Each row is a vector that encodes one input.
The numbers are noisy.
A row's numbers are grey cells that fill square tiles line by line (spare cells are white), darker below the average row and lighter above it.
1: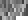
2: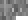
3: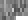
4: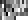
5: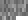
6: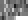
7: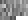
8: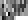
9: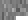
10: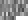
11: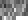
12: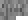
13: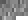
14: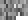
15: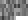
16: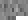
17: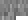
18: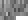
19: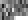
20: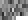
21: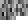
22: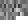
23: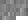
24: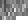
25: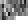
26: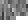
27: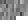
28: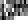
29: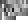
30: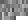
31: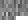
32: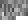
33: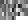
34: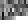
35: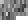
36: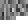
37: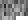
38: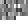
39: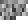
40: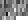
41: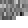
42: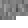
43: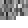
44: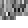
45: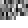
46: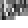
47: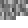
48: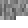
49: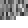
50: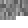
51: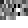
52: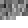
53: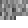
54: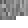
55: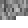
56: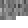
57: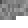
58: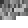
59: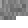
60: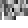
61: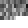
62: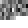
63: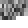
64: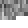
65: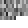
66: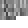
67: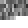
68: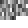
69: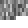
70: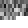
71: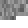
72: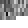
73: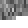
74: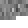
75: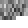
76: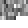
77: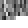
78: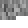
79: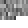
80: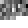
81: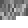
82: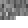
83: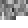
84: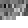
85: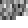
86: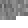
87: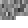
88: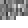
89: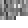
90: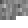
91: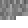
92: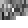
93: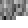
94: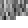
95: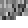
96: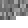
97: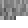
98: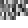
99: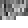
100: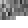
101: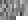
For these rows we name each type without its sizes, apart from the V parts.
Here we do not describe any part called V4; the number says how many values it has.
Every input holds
a node of a tree, together with either a point on a line, or a value of V4.
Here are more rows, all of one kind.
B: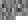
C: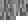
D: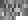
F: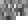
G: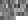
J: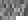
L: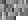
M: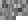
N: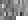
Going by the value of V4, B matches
D and M.
